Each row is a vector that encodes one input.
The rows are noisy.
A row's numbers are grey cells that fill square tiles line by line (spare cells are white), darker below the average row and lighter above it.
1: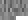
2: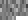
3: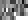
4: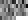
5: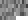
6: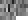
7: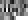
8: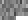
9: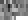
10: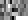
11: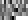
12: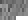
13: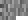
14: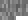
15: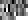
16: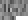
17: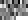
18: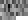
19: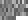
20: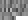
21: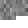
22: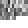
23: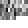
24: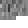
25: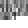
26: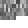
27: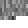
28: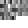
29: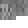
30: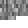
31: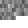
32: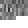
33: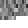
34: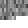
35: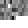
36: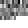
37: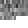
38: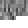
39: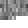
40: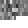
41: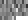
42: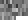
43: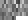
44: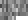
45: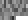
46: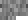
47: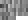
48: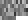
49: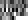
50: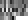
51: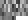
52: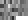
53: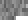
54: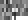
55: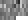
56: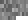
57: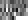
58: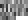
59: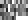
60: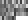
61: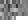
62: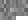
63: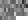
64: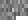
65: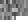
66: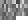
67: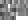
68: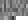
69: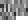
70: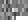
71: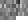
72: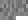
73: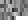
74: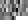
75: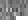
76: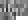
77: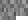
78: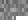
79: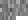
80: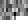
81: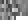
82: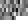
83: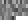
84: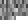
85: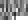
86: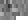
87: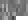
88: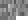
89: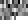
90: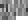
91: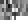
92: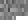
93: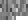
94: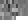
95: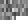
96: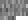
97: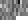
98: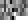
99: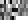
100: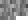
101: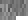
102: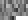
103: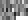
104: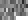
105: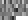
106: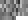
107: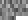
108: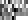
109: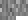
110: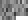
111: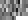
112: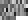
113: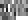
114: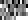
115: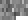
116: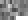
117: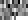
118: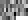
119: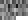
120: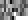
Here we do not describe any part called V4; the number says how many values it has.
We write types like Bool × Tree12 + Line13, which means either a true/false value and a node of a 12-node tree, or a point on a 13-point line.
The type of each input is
List3(Bool × V4).
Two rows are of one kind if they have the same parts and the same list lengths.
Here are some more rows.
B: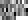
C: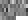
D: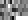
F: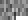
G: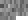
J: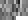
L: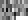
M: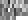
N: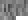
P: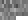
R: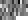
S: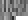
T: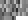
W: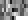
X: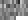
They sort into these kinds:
B, C, F, L, N, P, S
D, G, W
J, R, T, X
M

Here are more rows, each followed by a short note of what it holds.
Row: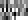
a list of two items
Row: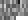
a list of one item
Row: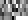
a list of one item
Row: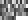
a list of three items
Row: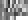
the empty list
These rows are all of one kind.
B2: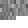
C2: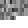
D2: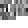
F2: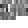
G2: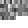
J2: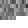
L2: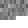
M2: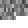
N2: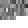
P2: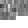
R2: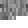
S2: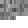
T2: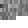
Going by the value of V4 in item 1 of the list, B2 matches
C2 and J2.
